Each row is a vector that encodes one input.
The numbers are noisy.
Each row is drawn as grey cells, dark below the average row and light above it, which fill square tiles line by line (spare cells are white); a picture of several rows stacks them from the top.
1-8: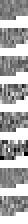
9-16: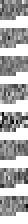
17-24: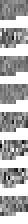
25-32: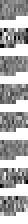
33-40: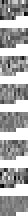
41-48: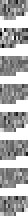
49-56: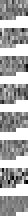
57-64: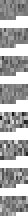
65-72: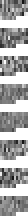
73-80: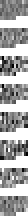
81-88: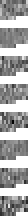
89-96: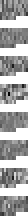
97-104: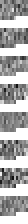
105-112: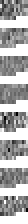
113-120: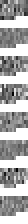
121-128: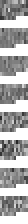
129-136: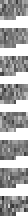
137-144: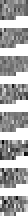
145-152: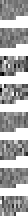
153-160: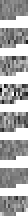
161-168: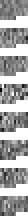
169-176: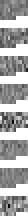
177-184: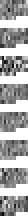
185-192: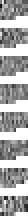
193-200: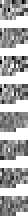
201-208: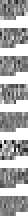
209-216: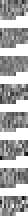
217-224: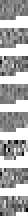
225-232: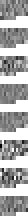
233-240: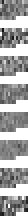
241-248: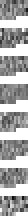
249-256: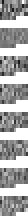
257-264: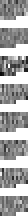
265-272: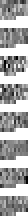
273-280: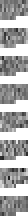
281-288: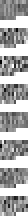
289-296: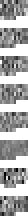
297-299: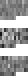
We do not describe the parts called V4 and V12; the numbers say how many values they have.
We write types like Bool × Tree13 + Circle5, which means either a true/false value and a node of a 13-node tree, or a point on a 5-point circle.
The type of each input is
Bool × (Line9 + Line10 × V4) + V12.
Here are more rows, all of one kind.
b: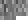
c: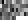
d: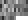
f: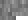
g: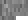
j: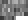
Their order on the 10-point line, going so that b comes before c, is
f, b, c, g, j, d.
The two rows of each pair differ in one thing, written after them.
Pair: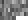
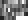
the place on the 10-point line
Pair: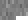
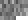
the place on the 10-point line
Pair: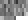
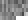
the value of V4
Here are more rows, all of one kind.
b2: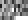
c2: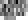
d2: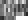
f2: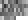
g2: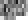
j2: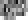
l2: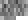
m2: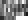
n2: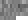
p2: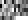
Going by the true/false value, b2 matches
g2 and j2.
